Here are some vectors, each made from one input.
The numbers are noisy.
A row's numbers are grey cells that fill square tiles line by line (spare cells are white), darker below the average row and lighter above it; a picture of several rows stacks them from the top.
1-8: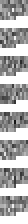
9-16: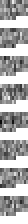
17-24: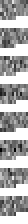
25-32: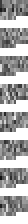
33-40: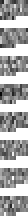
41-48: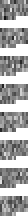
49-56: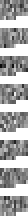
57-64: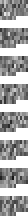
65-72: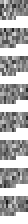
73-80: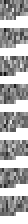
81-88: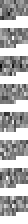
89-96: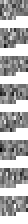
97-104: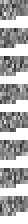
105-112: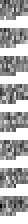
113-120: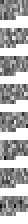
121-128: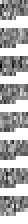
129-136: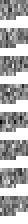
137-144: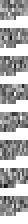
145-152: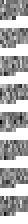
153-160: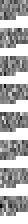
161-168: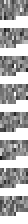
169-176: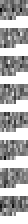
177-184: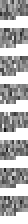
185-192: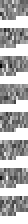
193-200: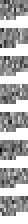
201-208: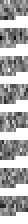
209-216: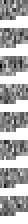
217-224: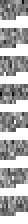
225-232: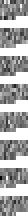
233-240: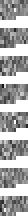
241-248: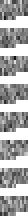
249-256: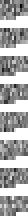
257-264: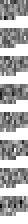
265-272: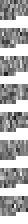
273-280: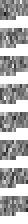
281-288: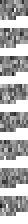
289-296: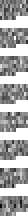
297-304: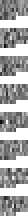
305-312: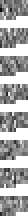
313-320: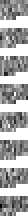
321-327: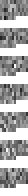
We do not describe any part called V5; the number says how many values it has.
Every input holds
either one of 10 labels, a point on a 7-point line and a value of V5, or four true/false values.
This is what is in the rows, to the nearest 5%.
About 45% of them hold one of 10 labels, a point on a 7-point line and a value of V5. The rest hold four true/false values.
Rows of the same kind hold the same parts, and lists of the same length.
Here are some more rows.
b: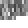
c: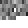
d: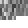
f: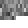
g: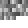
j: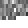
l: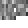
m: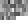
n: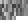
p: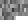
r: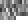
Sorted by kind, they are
b, c, d, g, j, l, m, n, r
f, p

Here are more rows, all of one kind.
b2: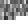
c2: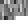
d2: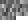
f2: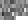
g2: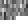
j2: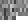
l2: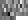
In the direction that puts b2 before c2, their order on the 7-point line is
d2, l2, f2, j2, b2, c2, g2.
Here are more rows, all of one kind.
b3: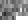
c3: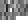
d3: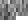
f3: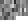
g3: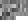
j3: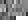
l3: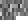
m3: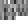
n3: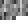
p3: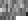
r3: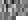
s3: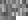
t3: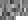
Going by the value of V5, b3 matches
j3, n3 and s3.
